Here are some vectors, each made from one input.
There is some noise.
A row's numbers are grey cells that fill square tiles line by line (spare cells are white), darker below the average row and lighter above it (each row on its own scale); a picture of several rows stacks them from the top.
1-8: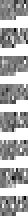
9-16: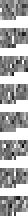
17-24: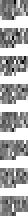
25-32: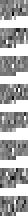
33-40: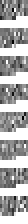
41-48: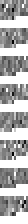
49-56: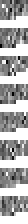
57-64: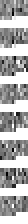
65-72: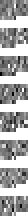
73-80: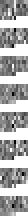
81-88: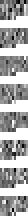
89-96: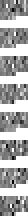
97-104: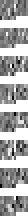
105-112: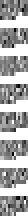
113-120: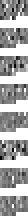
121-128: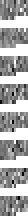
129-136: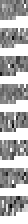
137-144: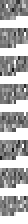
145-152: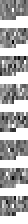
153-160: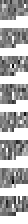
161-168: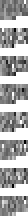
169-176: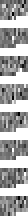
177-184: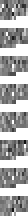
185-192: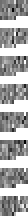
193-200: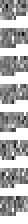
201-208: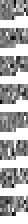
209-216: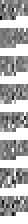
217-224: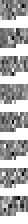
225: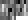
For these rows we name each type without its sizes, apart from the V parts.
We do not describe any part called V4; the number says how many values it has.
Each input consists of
a value of V4, together with either a point on a line, or three true/false values.
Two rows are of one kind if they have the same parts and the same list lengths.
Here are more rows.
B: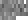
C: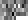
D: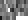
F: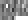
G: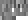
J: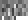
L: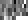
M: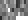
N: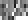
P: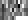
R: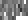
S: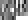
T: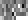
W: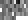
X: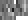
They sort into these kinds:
B, D, F, J, L, M, P, R, X
C, G, N, S, T, W

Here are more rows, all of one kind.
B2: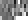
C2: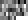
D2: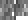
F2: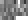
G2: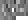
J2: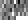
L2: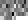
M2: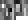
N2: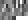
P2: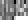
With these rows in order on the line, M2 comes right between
B2 and C2.
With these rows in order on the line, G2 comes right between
F2 and L2.
